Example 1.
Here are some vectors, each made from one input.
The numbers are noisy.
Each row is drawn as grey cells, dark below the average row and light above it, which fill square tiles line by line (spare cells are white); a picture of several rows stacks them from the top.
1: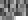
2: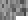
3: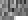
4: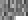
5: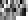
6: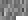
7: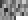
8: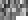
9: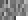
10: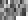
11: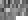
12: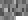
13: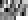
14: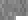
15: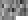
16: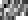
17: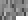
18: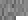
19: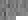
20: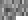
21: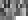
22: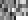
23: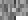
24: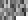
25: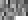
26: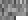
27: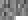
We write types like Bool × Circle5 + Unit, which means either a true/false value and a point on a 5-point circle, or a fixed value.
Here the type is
Line4 × Line5.
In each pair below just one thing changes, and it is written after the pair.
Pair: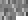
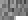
the place on the 4-point line
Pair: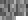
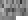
the place on the 5-point line
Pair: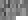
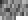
the place on the 5-point line
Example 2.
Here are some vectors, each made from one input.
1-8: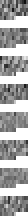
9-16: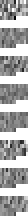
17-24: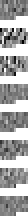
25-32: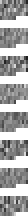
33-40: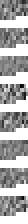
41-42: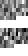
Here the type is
Tree8.
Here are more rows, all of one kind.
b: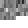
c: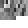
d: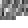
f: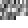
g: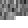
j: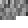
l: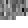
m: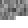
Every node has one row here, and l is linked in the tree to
d.
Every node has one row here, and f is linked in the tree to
b and m.
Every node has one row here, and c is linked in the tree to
d.
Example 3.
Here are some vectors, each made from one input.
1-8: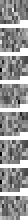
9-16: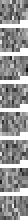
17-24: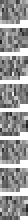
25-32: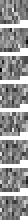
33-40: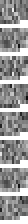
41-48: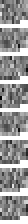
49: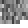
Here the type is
Circle10.
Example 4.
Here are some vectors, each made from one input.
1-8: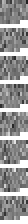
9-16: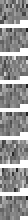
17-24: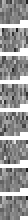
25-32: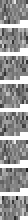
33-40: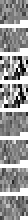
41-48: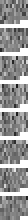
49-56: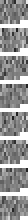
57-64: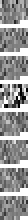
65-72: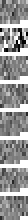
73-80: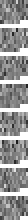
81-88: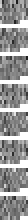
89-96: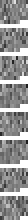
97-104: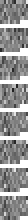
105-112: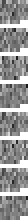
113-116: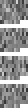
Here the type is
Circle10 + Unit.
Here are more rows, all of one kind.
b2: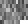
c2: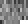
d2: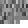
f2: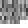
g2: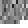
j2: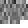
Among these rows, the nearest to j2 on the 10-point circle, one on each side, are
d2 and f2.
